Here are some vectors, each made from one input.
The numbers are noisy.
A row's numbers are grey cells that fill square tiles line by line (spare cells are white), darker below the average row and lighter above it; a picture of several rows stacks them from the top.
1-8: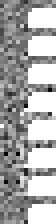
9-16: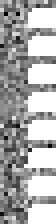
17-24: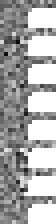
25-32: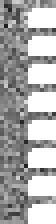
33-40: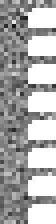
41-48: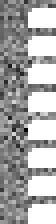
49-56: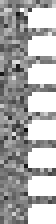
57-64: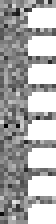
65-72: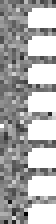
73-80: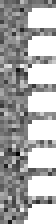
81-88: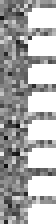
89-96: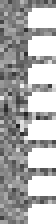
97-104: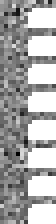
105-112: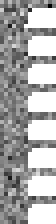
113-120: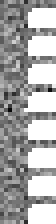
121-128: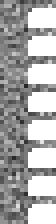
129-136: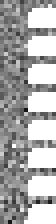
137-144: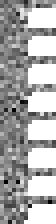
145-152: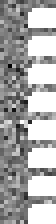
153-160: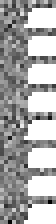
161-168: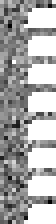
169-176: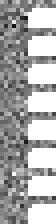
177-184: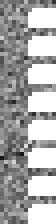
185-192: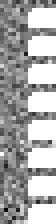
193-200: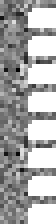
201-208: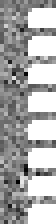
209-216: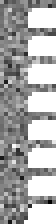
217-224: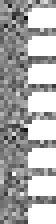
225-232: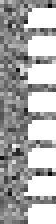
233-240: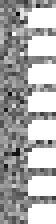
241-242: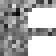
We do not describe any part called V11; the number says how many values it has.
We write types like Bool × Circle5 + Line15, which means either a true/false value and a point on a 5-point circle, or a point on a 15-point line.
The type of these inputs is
Bool × Bool × Bool × (Tree8 + Unit) + Line7 + V11.
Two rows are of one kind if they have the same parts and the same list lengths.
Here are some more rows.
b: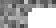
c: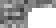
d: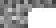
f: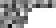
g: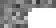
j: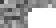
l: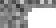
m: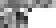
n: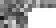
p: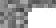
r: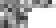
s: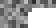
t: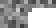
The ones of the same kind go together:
b, d, s, t
c, g, j, l, p
f
m, n, r

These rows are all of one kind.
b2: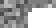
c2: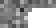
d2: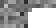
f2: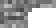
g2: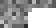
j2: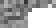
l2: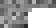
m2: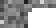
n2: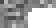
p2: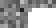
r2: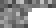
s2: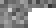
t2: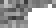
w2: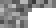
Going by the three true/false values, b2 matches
f2, j2, n2 and t2.
